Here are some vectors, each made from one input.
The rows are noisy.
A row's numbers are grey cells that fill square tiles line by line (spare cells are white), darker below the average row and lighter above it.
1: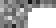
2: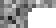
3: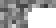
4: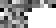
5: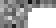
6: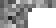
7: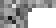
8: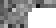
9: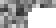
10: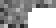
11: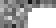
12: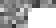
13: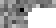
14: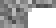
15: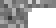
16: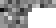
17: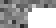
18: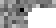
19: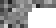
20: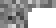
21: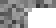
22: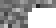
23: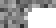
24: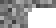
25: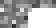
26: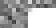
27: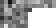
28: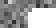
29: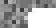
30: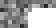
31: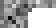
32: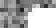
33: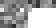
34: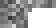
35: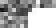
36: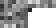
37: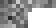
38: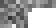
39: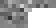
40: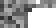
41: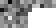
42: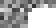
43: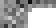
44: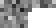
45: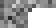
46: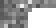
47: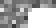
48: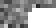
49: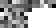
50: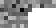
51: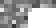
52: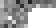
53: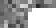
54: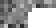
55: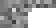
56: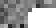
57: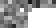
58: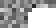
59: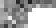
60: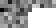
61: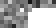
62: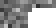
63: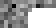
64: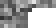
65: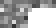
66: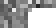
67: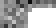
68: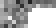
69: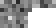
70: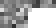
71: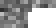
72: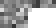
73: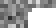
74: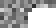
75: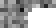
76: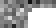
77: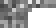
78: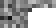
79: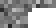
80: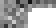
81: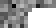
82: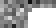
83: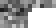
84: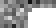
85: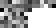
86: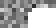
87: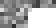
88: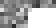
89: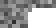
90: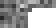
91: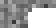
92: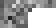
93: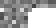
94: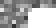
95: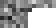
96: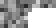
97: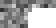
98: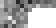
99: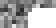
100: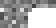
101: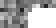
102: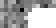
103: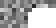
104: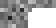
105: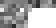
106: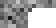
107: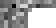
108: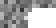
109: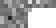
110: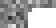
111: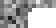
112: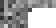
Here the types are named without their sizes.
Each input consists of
a list of points on a line.
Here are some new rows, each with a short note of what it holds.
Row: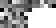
the empty list
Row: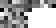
the empty list
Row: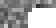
a list of three items
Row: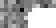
a list of two items
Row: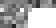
a list of one item
